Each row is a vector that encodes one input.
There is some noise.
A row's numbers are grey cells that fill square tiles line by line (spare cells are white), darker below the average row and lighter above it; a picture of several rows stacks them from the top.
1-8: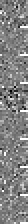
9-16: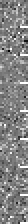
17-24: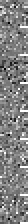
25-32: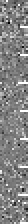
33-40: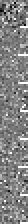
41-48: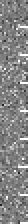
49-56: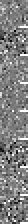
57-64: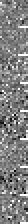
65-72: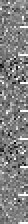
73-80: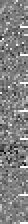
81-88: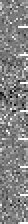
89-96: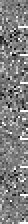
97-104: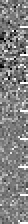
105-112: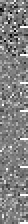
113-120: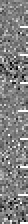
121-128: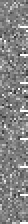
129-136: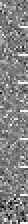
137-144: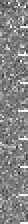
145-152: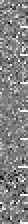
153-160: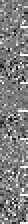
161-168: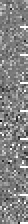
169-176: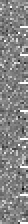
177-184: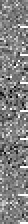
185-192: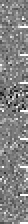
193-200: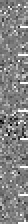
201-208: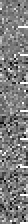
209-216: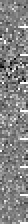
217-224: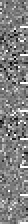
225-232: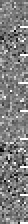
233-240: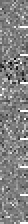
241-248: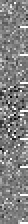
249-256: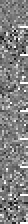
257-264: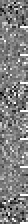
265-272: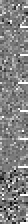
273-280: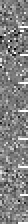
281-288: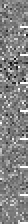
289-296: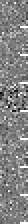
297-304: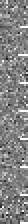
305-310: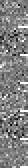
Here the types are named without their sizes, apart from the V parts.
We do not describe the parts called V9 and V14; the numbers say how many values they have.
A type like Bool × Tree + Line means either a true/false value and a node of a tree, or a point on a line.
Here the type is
(Bool × Bool × Bool + Line) × V14 + V9.
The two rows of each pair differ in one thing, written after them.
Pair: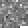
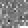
the value of V14
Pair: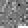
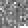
the value of V14
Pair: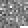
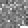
the value of V14
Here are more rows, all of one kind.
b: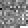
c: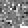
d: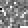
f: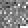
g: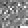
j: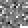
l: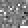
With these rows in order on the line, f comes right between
b and g.
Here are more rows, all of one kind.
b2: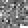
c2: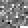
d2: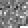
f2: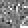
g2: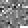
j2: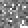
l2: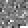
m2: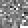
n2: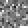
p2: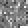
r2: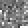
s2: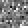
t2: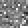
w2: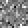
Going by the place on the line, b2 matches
c2, g2, n2 and w2.
